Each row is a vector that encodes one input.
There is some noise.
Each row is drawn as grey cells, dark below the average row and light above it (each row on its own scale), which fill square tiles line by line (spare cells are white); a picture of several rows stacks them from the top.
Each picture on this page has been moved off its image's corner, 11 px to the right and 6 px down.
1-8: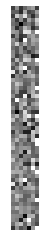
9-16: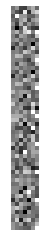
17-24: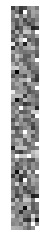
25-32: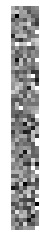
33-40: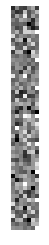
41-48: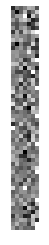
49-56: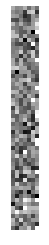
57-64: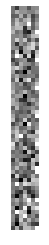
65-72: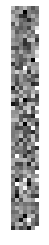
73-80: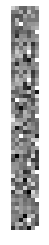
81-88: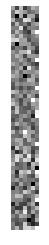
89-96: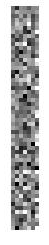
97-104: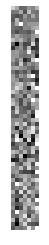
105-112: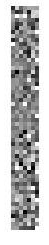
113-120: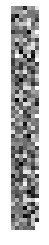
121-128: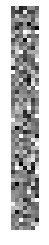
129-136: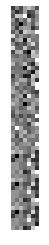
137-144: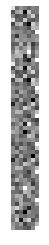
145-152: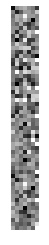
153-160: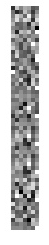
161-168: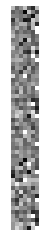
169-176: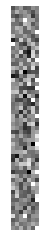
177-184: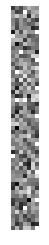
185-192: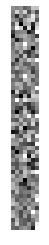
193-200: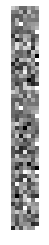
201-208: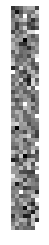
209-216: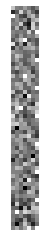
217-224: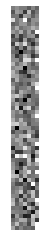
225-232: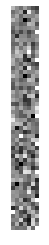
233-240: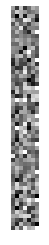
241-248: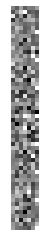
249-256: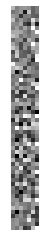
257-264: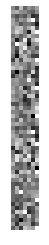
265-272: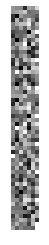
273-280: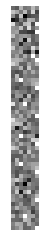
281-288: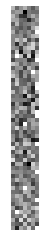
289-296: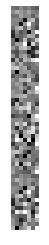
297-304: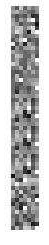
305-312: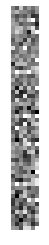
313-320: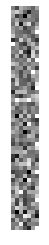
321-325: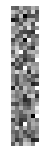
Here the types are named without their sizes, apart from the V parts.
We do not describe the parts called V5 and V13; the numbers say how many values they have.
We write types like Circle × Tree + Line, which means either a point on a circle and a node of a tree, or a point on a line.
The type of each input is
Bool × V13 + Label × V5.
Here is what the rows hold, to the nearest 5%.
About 30% of them hold a label and a value of V5. The rest hold a true/false value and a value of V13.
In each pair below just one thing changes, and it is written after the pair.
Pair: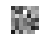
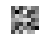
the label
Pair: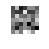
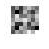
the value of V5
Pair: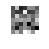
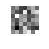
the label
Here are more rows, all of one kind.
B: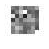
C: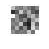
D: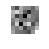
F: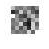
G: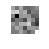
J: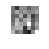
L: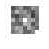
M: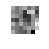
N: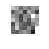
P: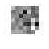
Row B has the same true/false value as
D, G, J and L.
